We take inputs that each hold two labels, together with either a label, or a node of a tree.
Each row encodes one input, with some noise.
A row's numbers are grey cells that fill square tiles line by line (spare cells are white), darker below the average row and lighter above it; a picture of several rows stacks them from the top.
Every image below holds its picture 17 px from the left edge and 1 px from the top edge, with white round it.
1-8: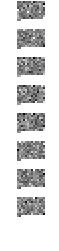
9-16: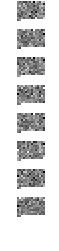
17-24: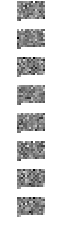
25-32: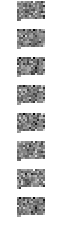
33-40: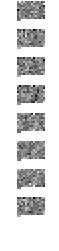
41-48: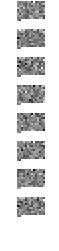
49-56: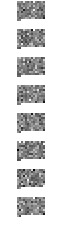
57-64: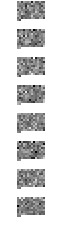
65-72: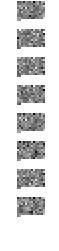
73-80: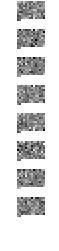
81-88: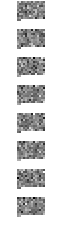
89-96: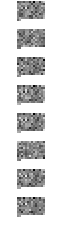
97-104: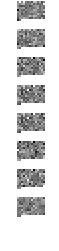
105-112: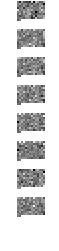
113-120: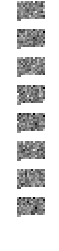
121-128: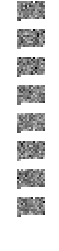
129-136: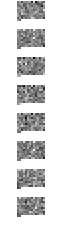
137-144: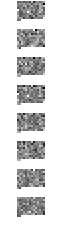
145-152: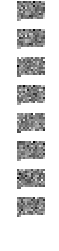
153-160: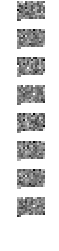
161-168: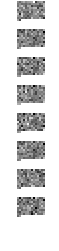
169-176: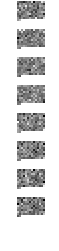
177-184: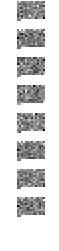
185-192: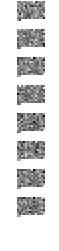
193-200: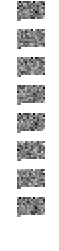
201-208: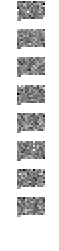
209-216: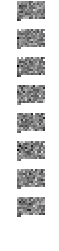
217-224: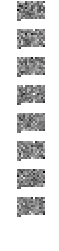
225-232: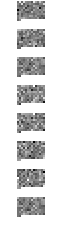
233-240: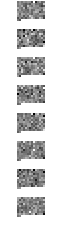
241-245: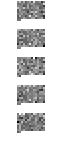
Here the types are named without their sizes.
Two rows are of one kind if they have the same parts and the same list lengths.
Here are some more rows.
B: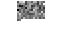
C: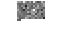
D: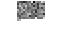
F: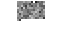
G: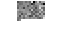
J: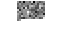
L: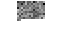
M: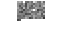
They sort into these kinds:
B, C, F, M
D, G, J, L

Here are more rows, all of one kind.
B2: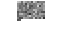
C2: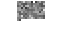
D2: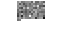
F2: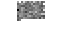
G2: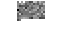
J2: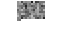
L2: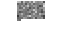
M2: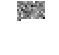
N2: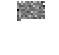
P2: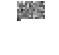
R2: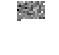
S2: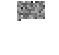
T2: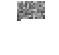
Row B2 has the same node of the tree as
L2 and T2.
